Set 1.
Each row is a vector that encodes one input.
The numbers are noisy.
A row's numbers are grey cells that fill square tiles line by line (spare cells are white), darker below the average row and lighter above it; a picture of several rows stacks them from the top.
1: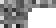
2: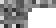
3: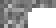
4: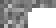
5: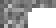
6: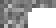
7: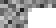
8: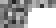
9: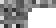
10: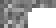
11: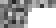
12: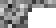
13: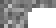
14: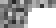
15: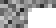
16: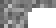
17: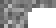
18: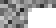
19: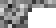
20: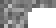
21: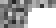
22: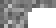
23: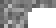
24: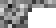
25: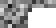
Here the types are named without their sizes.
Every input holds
a label.
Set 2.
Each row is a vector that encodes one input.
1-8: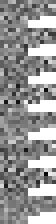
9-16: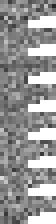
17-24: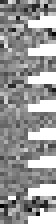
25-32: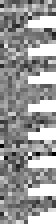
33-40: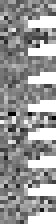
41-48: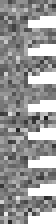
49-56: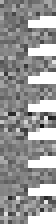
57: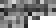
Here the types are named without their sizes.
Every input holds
a point on a line.
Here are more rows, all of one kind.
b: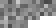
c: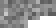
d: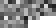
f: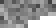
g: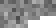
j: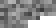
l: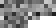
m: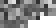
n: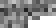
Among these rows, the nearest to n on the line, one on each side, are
b and d.
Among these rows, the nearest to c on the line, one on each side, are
b and g.
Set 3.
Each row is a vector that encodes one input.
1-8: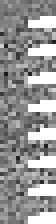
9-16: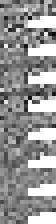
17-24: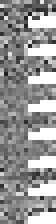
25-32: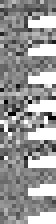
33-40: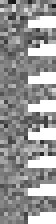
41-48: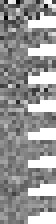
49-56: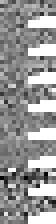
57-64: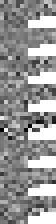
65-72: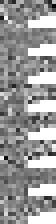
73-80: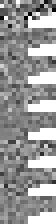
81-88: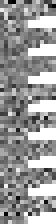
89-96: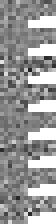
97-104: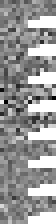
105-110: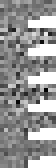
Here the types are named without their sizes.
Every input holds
a point on a line.
